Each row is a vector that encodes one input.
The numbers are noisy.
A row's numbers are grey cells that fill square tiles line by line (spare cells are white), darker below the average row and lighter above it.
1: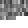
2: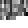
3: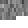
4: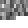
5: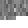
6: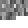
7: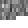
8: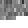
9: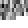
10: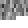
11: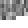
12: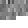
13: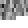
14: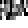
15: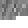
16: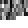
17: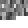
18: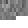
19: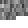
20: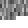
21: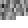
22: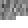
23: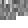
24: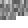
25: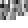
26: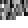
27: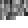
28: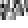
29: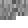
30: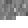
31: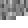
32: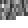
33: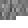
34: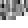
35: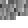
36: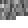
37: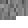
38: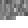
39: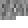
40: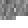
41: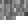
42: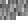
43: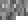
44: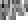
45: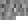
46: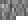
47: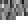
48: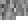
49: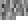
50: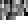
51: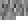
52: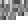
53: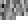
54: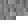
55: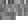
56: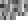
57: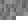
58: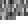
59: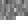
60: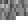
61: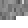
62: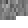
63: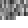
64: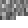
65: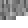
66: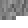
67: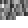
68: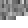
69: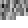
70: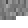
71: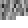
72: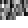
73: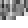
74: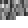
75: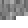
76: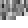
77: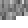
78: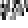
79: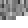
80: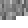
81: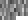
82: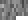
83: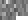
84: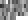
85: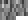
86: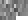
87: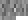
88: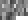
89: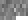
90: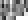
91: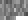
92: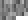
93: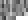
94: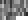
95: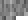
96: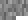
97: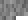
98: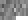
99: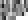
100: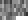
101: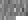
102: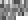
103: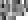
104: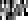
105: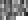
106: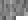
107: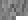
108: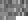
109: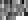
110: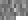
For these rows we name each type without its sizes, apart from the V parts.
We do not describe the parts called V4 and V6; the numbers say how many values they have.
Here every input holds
a point on a circle and a value of V6, together with either a point on a line, or a value of V4.
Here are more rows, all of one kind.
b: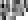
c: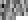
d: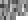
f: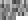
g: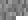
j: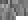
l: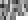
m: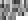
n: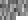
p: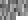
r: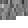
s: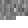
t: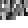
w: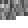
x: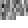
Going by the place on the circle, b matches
g, j, r and w.
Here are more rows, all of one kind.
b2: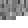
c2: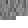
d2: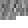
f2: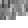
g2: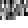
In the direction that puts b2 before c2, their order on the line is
d2, g2, f2, b2, c2.
